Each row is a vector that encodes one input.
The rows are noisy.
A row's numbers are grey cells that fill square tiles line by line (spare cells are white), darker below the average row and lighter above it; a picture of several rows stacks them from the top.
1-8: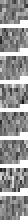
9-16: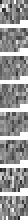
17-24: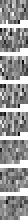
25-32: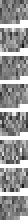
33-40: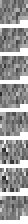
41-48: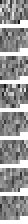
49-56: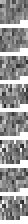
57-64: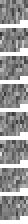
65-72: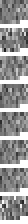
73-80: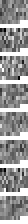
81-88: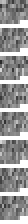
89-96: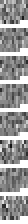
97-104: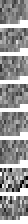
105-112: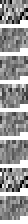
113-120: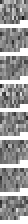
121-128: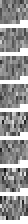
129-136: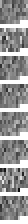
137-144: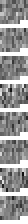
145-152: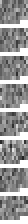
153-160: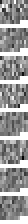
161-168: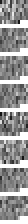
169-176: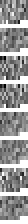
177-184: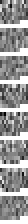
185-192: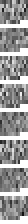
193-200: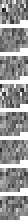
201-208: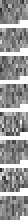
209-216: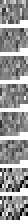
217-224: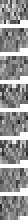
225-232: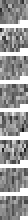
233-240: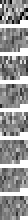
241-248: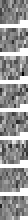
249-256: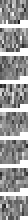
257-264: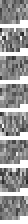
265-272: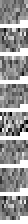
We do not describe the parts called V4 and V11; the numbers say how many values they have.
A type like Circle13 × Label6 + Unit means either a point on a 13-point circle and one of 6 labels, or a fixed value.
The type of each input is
Line9 × V4 + List2(Line7 × V11).
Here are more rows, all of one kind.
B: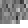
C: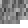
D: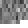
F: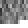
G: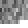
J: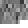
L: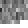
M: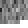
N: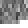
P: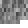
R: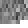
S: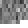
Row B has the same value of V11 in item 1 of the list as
D and S.
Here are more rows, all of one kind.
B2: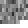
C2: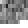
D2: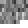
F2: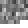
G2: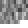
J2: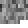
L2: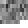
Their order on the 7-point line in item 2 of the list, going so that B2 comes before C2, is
G2, L2, B2, J2, C2, D2, F2.
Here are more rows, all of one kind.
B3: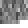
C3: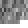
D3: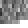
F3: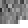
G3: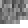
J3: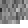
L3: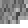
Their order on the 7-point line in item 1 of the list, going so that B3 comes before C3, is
L3, B3, G3, D3, J3, C3, F3.
